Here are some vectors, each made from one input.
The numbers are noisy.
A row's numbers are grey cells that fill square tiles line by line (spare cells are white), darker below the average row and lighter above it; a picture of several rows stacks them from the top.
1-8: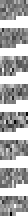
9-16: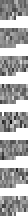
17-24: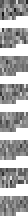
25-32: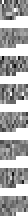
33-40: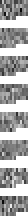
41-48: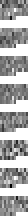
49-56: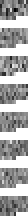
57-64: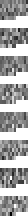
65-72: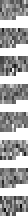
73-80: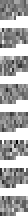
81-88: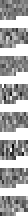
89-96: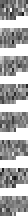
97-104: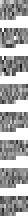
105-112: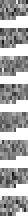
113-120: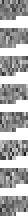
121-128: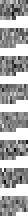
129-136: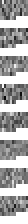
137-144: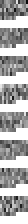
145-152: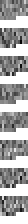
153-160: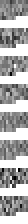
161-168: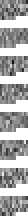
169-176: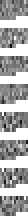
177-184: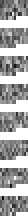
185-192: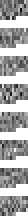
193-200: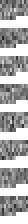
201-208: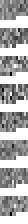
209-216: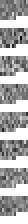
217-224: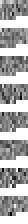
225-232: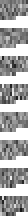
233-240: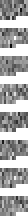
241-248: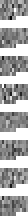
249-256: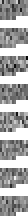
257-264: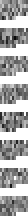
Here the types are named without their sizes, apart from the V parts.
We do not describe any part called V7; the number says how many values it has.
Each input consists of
a value of V7, together with a list of points on a line.
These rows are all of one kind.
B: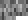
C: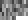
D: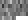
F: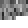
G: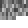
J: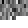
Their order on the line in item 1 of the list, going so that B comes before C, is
G, D, B, F, J, C.
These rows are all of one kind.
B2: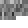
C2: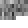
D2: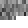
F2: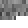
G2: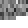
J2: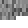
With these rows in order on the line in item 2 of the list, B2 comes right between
C2 and D2.
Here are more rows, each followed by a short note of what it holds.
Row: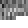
a value of V7, together with a list of one item
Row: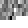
a value of V7, together with a list of two items
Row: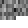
a value of V7, together with a list of two items
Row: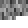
a value of V7, together with a list of one item
